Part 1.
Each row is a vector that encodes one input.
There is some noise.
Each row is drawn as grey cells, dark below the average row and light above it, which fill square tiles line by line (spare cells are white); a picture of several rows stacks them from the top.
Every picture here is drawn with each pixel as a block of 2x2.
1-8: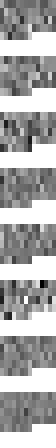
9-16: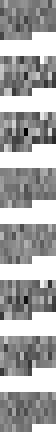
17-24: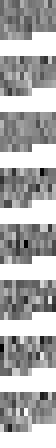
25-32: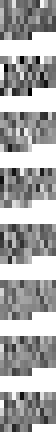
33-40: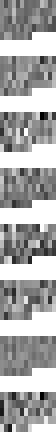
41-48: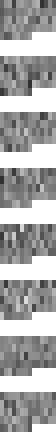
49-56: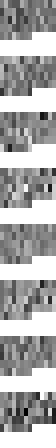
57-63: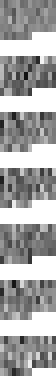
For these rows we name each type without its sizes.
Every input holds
a point on a line, together with either a fixed value, or four true/false values.
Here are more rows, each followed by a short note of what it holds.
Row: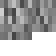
a point on a line and four true/false values
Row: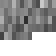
a point on a line and four true/false values
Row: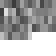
a point on a line and four true/false values
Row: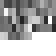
a point on a line and four true/false values
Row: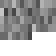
a point on a line and four true/false values
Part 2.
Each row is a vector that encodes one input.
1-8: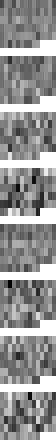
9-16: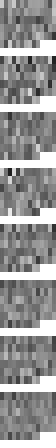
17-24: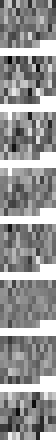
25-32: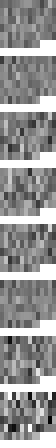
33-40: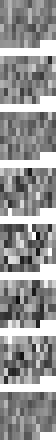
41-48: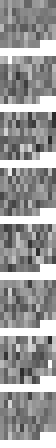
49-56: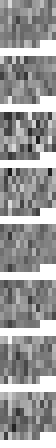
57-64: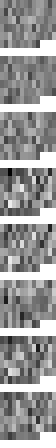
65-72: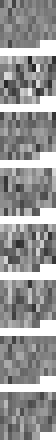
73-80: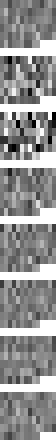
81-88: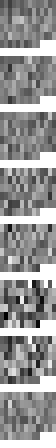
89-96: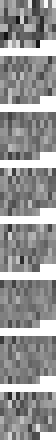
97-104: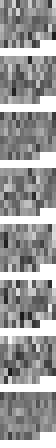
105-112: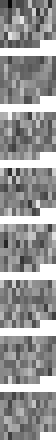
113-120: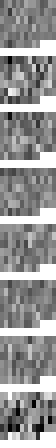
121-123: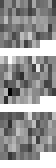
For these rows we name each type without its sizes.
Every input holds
a list of points on a line.
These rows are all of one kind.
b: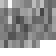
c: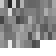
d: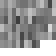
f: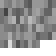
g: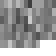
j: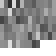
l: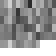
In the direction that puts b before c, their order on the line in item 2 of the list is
f, g, l, b, d, j, c.
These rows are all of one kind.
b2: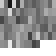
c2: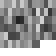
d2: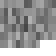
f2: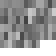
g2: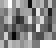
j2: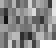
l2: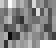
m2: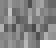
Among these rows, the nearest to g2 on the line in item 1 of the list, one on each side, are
f2 and j2.
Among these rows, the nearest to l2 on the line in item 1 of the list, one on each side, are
c2 and j2.
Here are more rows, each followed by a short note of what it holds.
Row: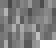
a list of one item
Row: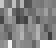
a list of two items
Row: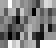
the empty list
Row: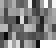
the empty list
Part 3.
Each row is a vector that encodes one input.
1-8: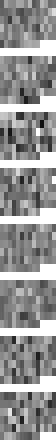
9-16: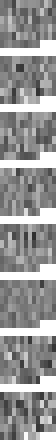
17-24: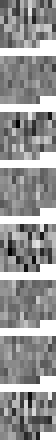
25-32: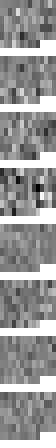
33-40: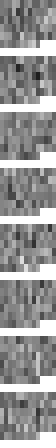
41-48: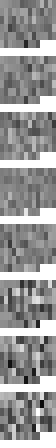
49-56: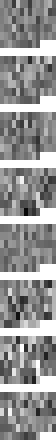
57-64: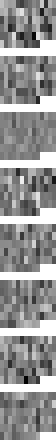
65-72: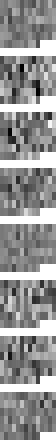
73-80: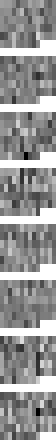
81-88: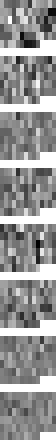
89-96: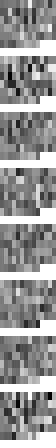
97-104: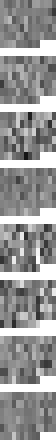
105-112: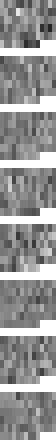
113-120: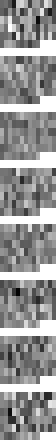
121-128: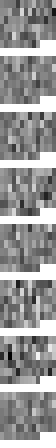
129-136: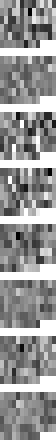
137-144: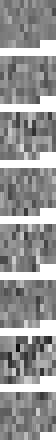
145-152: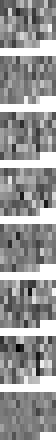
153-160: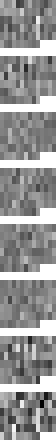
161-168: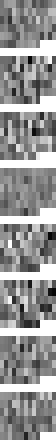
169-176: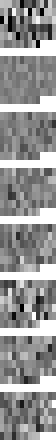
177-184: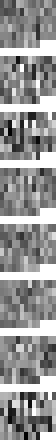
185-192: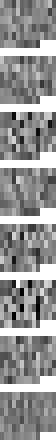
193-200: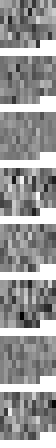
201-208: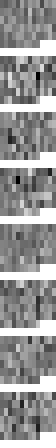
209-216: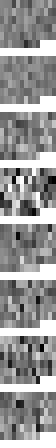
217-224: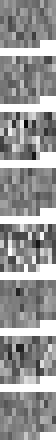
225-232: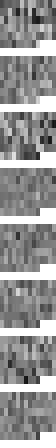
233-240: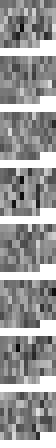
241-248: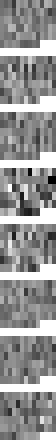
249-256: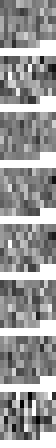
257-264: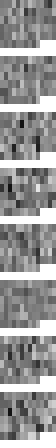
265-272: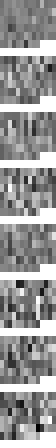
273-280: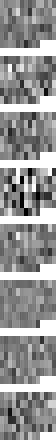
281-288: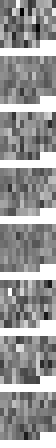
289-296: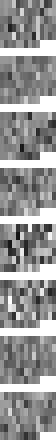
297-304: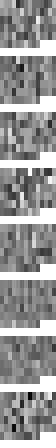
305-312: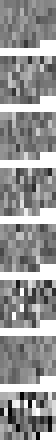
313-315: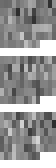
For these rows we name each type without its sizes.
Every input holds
either a point on a circle and a true/false value, or a fixed value.
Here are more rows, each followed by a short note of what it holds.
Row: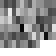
a fixed value
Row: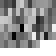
a fixed value
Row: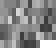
a point on a circle and a true/false value
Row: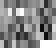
a fixed value
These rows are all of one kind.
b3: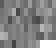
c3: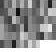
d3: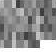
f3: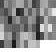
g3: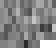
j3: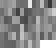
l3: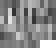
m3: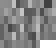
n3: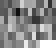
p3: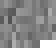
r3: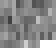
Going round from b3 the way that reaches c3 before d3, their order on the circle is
b3, f3, c3, m3, g3, j3, l3, p3, r3, d3, n3.
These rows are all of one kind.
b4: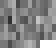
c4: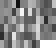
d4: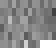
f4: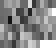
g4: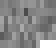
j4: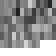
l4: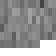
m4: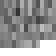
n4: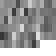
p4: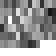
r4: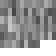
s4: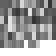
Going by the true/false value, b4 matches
f4, l4 and p4.
